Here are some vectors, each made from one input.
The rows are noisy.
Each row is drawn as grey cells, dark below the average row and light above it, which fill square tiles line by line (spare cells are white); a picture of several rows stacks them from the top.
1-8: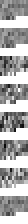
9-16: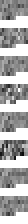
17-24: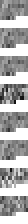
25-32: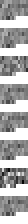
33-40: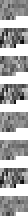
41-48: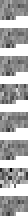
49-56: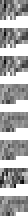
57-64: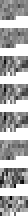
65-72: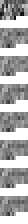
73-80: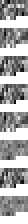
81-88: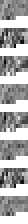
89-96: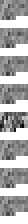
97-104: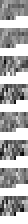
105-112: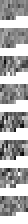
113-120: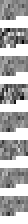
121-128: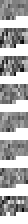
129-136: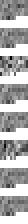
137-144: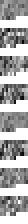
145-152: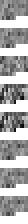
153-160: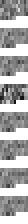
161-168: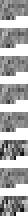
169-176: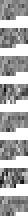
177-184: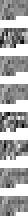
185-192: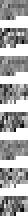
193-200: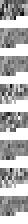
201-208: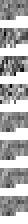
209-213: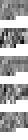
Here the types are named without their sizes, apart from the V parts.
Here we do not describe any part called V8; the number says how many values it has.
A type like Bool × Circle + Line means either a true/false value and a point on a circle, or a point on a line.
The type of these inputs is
Bool × V8 + Line.
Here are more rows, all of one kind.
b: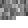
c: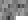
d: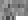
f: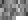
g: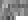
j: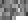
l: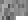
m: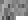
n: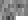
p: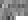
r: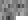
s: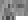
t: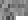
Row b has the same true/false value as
f and j.
